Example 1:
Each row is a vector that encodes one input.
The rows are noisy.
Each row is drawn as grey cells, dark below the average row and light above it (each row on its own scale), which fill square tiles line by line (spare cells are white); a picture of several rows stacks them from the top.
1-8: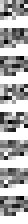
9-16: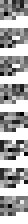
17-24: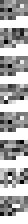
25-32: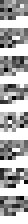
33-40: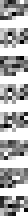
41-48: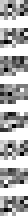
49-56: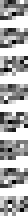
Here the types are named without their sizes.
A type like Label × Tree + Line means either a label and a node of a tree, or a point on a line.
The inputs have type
Circle.
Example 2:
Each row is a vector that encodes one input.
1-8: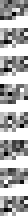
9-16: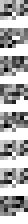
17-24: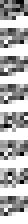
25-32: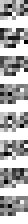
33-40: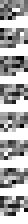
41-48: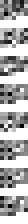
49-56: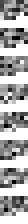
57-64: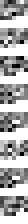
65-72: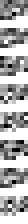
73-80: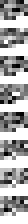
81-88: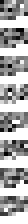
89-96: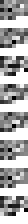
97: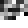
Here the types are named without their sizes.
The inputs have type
Circle.
